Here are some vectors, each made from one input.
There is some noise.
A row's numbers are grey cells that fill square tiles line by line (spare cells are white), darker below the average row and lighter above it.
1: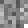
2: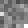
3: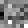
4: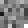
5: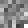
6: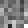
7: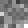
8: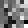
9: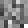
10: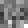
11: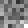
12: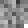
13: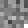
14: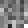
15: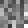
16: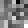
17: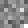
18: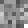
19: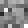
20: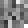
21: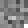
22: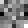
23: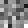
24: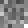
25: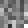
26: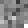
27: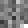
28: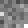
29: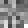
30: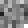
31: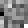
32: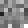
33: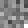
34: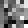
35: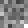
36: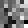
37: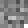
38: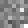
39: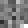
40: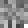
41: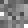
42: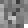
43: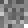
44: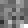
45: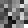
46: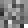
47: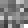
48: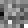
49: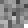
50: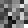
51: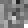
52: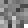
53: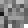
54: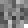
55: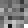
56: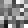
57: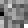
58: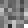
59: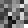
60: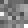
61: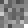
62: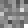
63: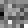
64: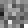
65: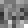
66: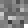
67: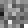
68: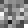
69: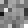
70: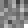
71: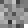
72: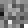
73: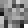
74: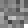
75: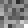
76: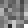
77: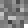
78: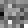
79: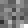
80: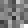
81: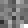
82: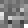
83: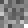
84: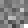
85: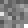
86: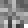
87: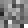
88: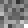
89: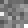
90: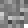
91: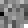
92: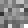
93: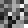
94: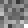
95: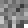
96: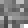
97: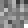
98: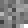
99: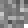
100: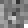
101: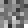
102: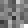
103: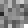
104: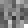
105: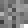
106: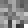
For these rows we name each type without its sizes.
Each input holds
a list of points on a line.
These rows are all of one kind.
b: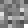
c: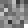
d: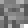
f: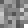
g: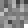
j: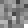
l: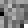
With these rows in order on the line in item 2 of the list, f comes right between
b and g.
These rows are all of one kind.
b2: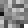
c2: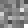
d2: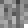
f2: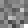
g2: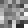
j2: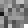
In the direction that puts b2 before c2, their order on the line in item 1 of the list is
b2, j2, f2, c2, d2, g2.
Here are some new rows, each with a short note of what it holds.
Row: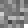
a list of two items
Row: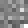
a list of two items
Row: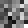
the empty list
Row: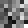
the empty list
